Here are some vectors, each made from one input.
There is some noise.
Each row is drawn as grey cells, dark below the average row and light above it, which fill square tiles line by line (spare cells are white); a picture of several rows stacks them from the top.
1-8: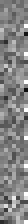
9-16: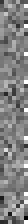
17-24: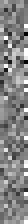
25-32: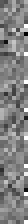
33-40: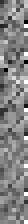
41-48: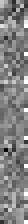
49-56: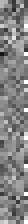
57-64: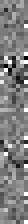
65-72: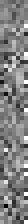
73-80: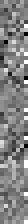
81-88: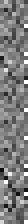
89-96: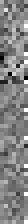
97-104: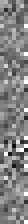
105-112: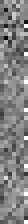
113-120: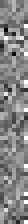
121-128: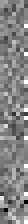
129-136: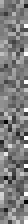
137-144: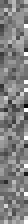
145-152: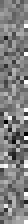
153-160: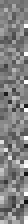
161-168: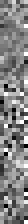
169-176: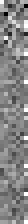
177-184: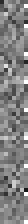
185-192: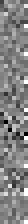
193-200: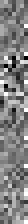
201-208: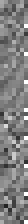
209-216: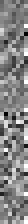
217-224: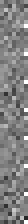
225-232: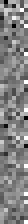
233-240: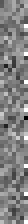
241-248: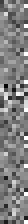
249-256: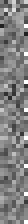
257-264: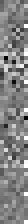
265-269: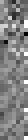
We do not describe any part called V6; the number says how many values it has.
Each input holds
a list of up to two items, each a point on an 8-point line and a value of V6.
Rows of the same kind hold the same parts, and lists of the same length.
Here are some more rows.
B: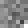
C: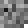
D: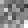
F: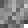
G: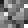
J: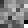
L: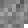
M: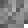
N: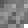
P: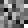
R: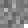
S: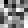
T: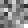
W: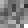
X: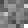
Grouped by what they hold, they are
B, D, F, G, J, L, M, N, R, T, X
C, P, W
S

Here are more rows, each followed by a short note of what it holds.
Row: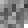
a list of one item
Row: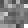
a list of two items
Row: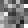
a list of two items
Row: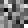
a list of one item
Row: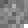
a list of two items
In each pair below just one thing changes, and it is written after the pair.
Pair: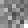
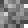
the value of V6 in item 2 of the list
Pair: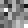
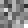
the place on the 8-point line in item 1 of the list
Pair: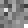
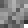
the place on the 8-point line in item 1 of the list
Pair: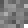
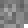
the place on the 8-point line in item 1 of the list
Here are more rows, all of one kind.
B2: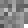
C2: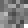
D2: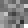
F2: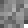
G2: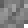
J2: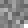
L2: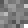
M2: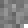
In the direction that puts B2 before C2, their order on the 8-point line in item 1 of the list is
B2, F2, G2, M2, C2, L2, D2, J2.
